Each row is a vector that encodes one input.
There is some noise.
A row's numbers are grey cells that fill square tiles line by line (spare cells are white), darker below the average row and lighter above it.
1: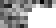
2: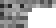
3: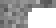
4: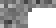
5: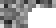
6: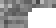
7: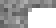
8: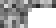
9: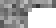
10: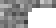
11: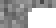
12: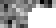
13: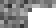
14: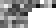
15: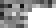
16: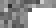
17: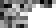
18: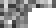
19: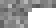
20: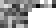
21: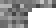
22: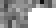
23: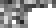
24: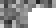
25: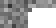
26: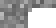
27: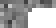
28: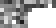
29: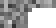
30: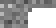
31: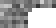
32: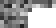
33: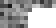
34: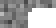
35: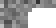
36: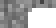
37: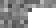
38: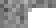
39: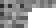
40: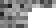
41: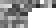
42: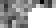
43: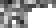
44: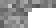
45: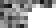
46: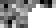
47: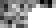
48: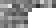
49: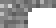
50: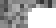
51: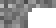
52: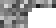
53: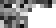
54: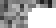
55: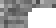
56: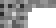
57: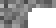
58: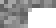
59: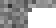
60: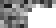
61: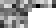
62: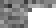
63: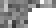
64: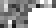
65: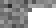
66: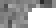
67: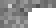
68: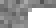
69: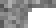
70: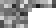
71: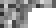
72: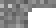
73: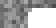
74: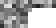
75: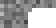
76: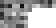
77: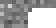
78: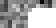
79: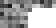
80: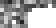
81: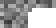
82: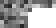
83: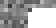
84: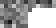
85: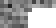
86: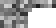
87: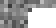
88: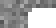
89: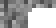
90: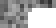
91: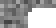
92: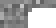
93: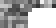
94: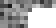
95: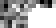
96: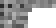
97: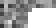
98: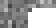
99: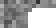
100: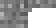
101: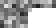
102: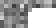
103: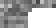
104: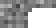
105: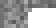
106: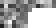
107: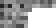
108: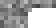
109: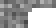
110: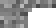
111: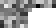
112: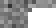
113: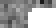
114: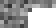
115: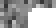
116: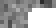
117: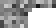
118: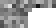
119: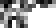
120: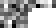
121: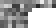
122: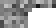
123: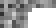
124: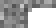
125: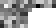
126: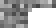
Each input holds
a list of up to two points on a 9-point line.
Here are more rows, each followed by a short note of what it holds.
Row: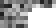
a list of one item
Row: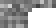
a list of two items
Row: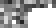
the empty list
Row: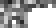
the empty list
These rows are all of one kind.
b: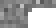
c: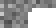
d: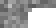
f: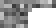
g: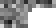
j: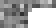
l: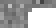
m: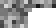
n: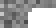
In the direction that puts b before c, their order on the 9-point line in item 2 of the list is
b, m, g, l, d, c, n, f, j.
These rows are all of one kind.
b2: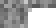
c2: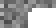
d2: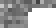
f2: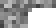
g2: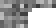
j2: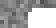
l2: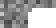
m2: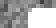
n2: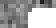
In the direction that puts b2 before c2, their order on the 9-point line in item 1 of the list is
b2, f2, m2, j2, n2, g2, c2, l2, d2.
